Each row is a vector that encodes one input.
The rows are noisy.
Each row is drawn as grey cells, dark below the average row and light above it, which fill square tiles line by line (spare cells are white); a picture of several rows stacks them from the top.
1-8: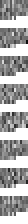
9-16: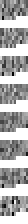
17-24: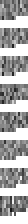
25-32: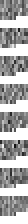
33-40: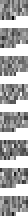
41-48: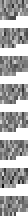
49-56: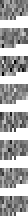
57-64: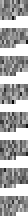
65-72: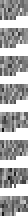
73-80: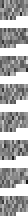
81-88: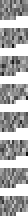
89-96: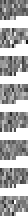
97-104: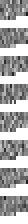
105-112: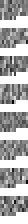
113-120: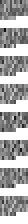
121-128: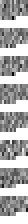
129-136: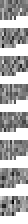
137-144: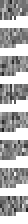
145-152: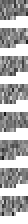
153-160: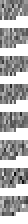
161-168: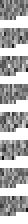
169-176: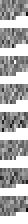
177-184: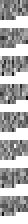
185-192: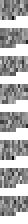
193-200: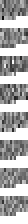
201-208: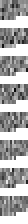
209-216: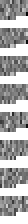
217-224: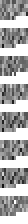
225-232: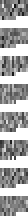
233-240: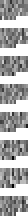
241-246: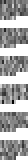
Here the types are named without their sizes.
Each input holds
a point on a line.
